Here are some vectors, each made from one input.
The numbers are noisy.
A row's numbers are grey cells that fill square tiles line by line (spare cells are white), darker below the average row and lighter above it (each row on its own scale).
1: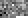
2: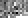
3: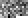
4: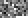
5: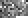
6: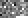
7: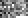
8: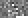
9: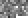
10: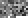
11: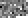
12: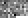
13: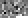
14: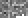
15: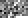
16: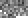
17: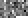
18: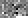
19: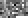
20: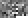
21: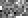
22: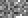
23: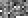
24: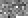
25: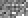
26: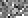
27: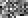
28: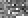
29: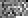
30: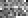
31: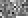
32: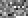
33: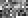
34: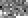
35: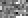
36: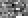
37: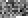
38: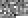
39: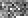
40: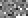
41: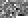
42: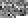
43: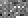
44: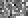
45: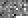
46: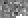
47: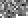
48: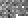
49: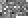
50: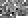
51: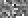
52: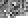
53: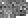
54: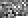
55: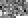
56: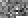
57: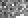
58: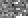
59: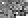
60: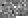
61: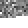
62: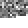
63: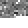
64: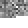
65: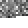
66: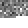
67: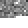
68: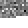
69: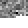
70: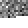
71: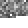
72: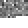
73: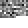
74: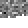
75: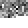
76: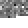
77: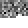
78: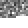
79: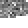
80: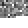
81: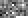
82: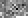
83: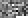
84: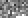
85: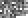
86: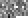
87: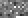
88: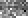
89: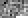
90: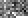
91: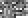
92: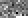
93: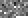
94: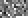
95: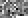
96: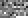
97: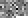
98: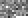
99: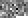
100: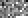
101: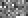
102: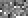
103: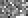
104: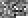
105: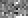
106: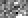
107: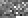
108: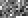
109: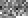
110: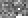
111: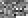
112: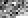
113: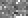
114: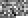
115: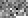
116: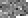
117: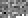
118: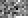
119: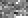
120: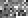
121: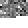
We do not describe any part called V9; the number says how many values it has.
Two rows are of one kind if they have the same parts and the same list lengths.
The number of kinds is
2.
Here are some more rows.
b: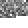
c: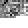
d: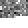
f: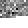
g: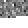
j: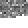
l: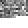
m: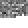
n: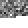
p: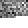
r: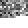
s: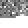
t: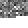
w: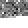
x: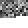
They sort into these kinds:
b, f, g, j, l, m, r, s
c, d, n, p, t, w, x

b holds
a point on a 7-point line and a value of V9.
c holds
a point on a 7-point line and a point on a 12-point line.
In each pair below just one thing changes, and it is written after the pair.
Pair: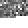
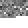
the place on the 7-point line
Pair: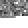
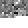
the place on the 7-point line
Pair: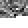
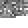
the place on the 12-point line
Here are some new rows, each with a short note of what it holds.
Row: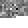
a point on a 7-point line and a value of V9
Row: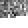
a point on a 7-point line and a point on a 12-point line
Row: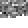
a point on a 7-point line and a value of V9
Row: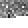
a point on a 7-point line and a value of V9
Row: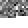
a point on a 7-point line and a value of V9
